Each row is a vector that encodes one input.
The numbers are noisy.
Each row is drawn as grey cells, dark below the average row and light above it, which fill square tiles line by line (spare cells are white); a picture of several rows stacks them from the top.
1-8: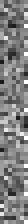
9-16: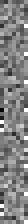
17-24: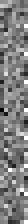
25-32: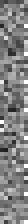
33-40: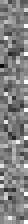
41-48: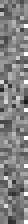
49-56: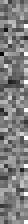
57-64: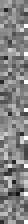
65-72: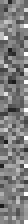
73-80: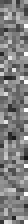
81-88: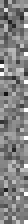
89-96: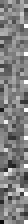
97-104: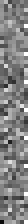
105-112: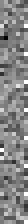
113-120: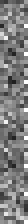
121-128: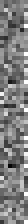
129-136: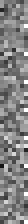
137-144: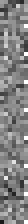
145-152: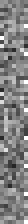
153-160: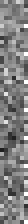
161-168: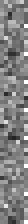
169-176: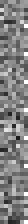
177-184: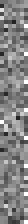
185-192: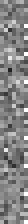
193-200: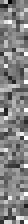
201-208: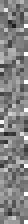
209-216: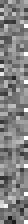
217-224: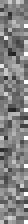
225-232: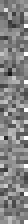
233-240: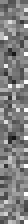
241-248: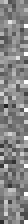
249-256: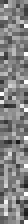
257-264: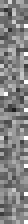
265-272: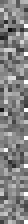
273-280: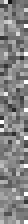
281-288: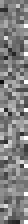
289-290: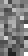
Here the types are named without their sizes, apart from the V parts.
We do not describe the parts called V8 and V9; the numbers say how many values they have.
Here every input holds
either two labels and a value of V9, or a point on a line, or a value of V8.
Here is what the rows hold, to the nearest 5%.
About 50% of them hold two labels and a value of V9. About 20% of them hold a point on a line. The rest hold a value of V8.
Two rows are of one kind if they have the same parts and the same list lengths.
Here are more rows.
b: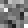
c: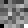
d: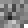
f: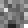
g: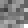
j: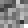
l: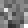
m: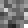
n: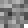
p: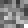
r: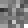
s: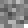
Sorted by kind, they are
b, f, l, m
c, p
d, g, j, n, r, s

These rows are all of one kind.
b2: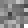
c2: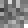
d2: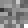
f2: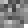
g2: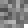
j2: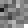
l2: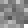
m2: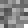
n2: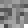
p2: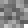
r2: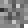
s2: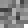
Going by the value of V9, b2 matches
c2 and m2.
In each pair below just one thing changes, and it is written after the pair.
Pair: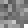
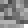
the value of V9
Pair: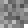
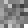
the value of V9
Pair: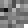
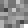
the value of V9
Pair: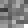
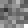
the value of V9
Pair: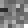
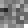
one of the two labels
